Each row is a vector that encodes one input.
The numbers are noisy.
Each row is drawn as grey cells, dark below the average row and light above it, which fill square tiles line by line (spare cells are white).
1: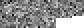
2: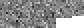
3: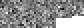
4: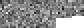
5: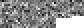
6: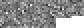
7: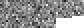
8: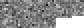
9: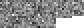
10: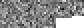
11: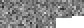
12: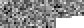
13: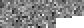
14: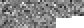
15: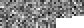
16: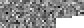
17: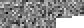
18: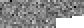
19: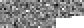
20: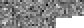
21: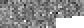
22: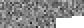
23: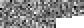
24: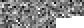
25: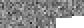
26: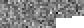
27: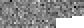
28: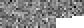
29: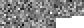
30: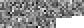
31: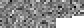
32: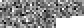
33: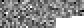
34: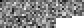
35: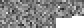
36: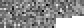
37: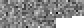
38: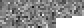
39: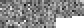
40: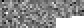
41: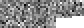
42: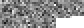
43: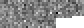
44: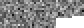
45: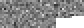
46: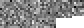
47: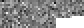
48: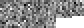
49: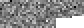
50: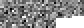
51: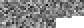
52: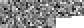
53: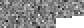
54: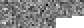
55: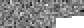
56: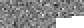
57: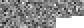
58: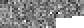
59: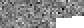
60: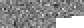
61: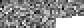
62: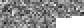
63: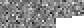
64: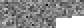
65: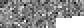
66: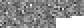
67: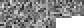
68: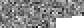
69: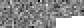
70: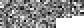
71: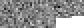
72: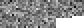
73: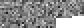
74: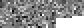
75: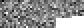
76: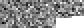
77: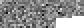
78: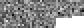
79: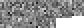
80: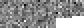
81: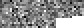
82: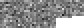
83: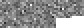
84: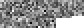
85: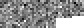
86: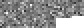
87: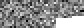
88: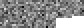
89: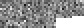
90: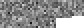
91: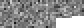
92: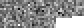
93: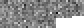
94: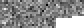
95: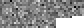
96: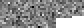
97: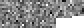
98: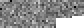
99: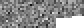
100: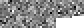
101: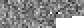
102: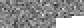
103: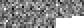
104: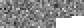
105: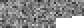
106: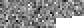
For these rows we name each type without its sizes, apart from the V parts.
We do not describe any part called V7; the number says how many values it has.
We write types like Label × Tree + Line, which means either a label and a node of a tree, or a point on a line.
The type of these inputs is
(Bool × Circle + Unit) × V7.
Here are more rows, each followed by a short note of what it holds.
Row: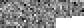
a point on a circle, a true/false value and a value of V7
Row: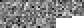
a point on a circle, a true/false value and a value of V7
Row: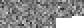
a value of V7
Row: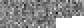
a value of V7
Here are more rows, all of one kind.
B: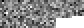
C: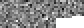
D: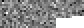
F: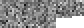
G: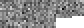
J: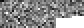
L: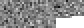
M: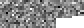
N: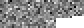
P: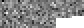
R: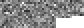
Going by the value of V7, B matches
D, J, P and R.
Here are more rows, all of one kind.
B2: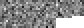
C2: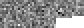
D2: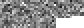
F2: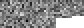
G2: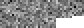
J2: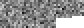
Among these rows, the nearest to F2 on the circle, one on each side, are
C2 and G2.
